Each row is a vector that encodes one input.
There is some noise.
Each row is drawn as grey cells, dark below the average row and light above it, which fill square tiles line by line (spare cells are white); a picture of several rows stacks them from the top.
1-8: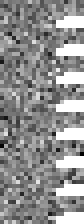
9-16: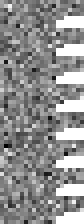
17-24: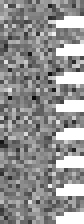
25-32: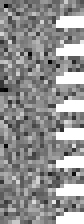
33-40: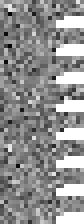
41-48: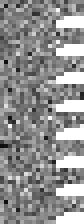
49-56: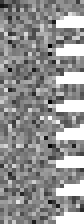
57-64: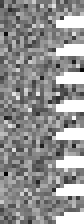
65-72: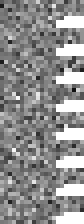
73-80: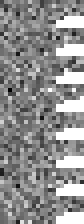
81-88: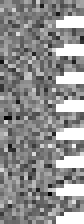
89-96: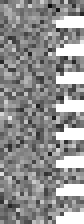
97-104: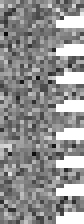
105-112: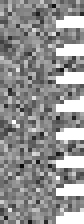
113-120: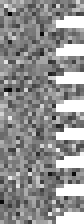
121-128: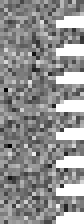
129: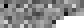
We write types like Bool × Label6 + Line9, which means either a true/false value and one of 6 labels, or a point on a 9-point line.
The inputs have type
Circle9 × (Circle9 + Line13).
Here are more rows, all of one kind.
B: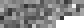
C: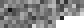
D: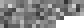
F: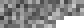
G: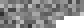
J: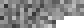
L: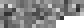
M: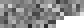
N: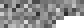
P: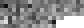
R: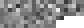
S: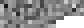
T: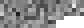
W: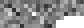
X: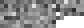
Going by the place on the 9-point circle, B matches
F, J, S and T.
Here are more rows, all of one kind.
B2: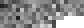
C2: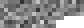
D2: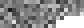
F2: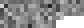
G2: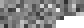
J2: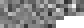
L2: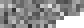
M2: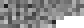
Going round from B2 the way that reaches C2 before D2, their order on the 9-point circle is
B2, F2, C2, J2, G2, L2, M2, D2.
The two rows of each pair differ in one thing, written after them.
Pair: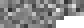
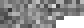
the place on the 9-point circle
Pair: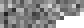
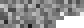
the place on the 9-point circle
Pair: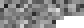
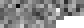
the place on the 13-point line
